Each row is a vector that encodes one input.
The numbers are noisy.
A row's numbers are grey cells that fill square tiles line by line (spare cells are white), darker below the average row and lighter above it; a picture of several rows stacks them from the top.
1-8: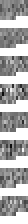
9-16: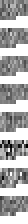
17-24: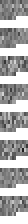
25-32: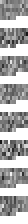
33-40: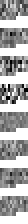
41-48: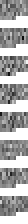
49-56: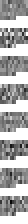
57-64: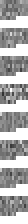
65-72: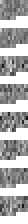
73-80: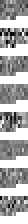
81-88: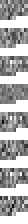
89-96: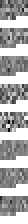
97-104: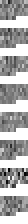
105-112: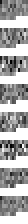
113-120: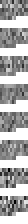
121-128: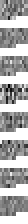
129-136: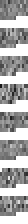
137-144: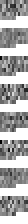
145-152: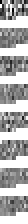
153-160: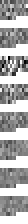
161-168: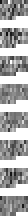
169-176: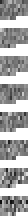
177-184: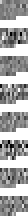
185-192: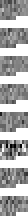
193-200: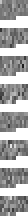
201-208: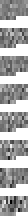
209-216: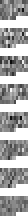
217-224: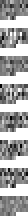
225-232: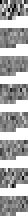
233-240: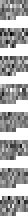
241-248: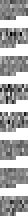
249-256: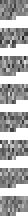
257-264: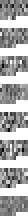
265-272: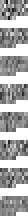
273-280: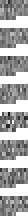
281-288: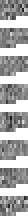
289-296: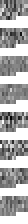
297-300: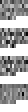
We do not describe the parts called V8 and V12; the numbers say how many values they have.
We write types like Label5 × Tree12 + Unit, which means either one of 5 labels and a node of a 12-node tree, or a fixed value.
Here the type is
(Bool × Bool × Bool × Bool × V8 + V12) × Circle11.
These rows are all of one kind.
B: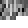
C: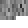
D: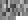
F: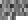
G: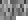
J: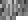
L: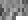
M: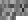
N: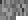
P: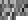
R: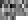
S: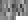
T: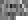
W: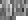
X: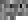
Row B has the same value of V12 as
J, M, N and X.
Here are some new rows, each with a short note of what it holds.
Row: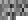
a point on an 11-point circle and a value of V12
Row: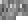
a point on an 11-point circle, four true/false values and a value of V8
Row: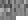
a point on an 11-point circle, four true/false values and a value of V8
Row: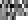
a point on an 11-point circle and a value of V12
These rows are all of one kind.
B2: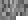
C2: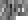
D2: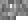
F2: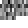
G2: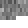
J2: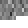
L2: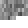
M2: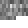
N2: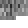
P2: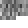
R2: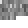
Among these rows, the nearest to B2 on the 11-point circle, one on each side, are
C2 and J2.
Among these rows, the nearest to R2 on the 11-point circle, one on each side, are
F2 and P2.
